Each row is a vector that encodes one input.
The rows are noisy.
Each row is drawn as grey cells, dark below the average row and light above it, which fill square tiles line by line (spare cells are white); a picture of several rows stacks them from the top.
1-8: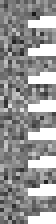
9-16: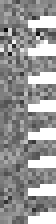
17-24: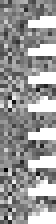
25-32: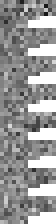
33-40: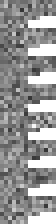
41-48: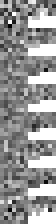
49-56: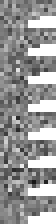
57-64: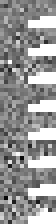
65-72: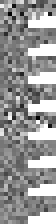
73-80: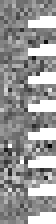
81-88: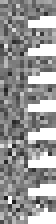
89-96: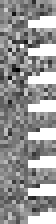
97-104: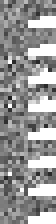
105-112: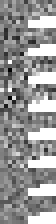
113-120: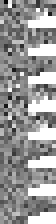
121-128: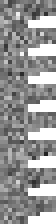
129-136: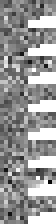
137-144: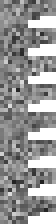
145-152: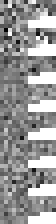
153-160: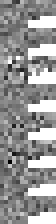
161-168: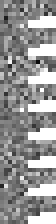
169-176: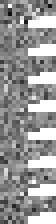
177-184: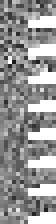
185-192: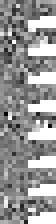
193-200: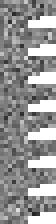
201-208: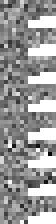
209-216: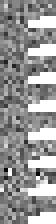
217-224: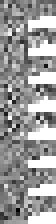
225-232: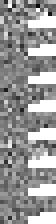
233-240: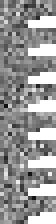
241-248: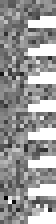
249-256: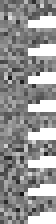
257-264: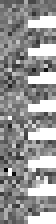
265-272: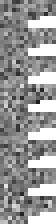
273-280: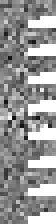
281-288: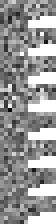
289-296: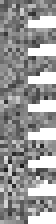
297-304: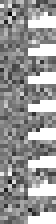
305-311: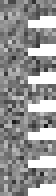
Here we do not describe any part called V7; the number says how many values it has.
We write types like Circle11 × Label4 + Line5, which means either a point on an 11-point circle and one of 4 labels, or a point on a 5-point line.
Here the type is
Bool × Line5 + List2(Line12 × V7).
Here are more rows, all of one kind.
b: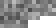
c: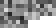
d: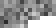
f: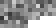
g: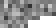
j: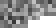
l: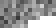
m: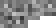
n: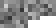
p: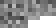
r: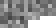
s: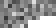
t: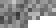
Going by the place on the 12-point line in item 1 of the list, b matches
f, j, l and s.
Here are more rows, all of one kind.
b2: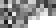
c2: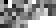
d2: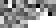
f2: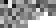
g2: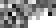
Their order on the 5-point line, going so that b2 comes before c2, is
b2, g2, c2, f2, d2.
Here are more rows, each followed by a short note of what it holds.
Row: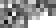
a point on a 5-point line and a true/false value
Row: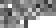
the empty list
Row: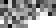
a point on a 5-point line and a true/false value
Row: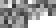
a point on a 5-point line and a true/false value
